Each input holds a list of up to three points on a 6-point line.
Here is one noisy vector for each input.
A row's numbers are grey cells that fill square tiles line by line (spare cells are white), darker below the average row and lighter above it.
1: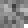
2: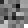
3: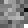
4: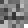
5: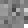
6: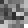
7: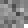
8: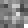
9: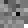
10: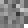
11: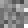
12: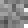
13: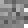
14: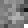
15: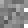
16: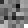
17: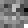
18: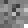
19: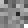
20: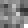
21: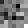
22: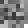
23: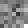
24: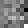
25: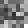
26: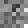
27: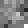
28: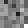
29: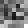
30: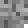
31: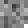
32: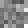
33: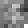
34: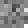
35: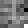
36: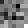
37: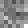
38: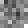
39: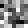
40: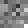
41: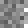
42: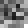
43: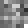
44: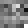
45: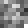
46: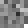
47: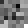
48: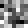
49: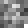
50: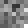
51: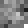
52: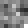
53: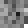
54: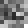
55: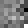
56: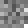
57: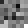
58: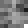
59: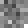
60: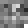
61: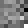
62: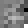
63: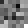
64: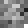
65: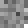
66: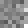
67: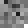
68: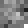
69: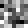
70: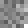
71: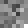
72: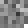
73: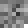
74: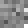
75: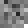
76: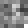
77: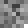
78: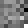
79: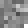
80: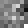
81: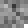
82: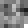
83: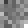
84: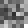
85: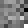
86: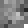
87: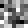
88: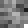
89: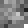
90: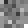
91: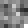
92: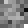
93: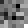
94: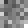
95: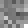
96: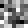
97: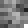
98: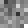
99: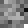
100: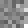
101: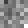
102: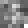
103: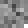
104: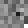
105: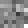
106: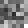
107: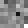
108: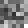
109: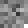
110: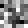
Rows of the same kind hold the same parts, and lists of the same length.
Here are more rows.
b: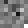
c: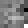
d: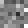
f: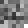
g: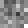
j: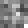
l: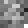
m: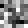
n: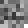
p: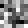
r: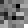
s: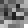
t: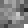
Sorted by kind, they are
b, d, g
c, j, l, t
f, n, r, s
m, p

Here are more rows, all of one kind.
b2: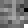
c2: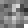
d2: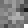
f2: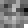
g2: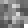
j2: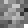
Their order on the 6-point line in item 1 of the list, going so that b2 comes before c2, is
b2, d2, j2, g2, c2, f2.
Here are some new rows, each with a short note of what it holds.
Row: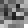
a list of one item
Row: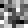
the empty list
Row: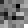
a list of one item
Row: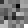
a list of one item
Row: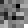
a list of one item
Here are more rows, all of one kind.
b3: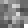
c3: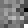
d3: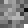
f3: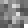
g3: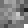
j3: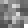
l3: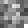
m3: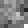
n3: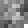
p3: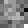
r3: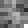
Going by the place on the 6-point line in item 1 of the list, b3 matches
f3, j3 and l3.
